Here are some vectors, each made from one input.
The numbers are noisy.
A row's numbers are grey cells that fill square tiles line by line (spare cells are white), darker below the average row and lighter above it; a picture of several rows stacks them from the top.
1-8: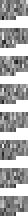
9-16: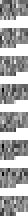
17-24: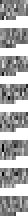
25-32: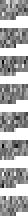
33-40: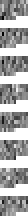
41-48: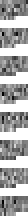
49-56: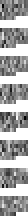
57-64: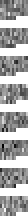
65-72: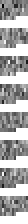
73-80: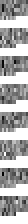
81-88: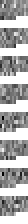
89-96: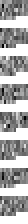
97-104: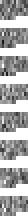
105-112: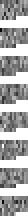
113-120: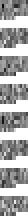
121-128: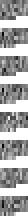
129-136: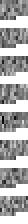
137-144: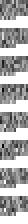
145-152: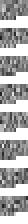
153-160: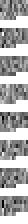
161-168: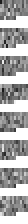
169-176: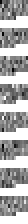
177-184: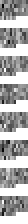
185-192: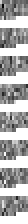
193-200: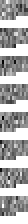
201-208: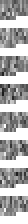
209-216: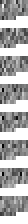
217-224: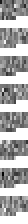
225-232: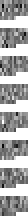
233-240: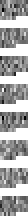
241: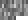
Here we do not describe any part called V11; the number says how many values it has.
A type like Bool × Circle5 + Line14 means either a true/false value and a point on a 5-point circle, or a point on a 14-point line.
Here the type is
(Circle6 + Circle9) × Label5 × V11.
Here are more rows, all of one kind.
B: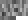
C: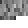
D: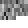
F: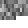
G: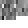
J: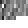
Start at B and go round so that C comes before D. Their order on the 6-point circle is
B, C, F, D, G, J.
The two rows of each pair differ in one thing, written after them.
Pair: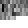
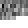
the label
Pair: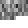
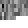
the place on the 9-point circle
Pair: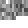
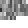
the place on the 9-point circle
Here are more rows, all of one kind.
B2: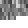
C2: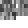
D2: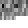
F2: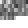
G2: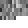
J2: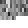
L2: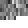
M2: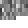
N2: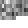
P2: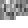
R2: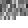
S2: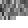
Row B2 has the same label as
C2, F2 and M2.
